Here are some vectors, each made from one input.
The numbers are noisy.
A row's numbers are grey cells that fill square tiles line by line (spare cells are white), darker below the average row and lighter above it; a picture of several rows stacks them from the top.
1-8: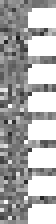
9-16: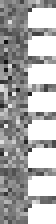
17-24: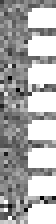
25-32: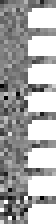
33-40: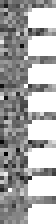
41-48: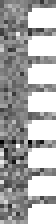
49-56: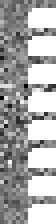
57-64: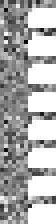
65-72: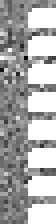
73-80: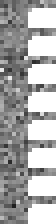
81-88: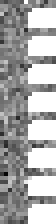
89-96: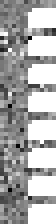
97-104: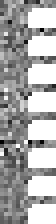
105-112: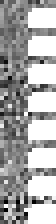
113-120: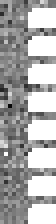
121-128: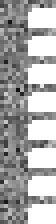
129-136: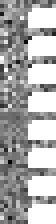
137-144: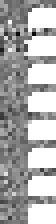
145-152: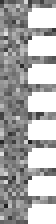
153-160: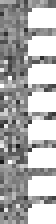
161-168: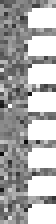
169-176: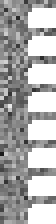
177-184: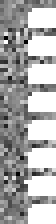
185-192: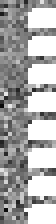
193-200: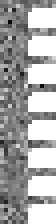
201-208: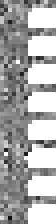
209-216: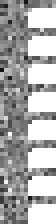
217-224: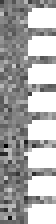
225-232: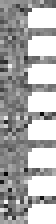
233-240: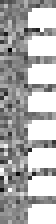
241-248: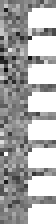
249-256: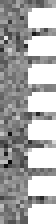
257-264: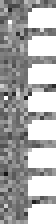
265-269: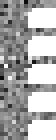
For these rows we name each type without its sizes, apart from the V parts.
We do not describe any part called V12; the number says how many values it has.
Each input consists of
a node of a tree, together with either a label and a true/false value, or a list of values of V12.
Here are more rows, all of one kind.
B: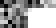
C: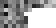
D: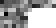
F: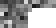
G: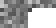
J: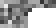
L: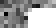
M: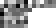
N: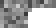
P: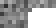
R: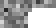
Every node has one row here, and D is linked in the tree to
L.
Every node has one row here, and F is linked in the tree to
J and P.
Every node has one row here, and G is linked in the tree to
M.
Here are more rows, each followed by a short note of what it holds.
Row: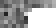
a node of a tree, together with a list of two items
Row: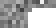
a node of a tree, together with the empty list
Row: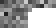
a node of a tree, together with the empty list
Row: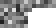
a label, a node of a tree and a true/false value
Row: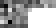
a node of a tree, together with a list of two items
